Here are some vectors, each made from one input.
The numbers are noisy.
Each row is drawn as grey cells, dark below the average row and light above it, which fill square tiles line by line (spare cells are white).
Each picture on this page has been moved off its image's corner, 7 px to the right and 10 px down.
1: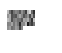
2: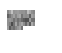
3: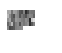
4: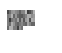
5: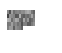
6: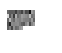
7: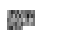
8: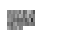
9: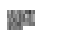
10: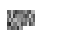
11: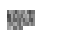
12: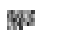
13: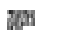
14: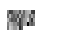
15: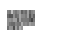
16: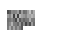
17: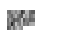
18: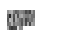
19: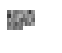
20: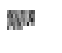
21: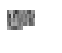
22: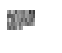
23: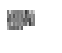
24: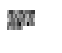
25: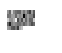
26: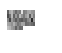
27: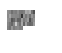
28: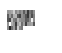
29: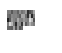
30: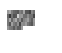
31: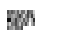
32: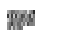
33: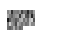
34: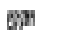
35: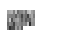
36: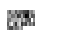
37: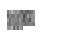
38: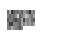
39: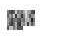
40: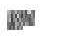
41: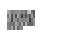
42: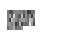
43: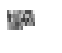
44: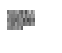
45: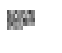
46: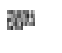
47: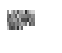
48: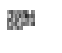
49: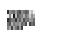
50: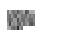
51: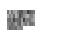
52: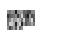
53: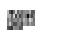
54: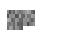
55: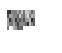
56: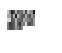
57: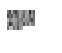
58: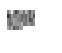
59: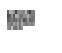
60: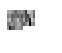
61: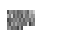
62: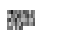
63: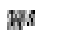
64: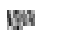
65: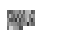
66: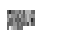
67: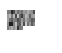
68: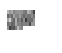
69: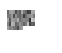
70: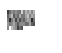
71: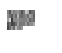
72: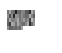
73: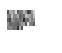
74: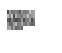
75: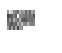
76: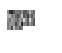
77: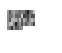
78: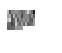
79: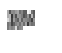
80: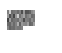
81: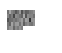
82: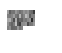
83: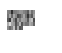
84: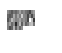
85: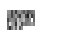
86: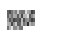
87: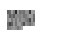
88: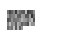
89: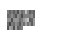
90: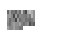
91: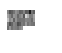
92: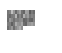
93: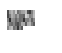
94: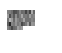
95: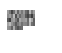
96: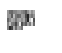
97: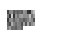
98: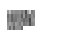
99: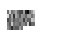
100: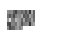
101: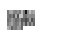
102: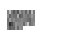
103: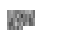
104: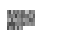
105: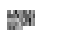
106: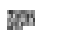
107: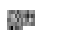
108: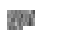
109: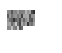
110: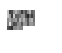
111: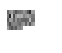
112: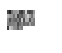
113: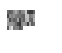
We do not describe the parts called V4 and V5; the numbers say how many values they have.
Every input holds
a true/false value, a value of V4 and a value of V5, together with either a point on a 6-point circle, or a fixed value.
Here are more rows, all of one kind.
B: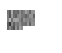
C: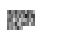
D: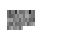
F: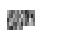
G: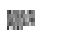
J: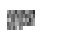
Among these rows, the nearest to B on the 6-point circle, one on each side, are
C and J.
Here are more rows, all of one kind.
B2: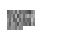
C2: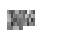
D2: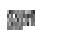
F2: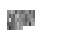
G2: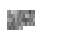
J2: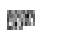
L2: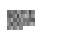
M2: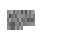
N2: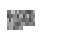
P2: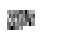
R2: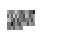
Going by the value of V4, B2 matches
C2 and L2.
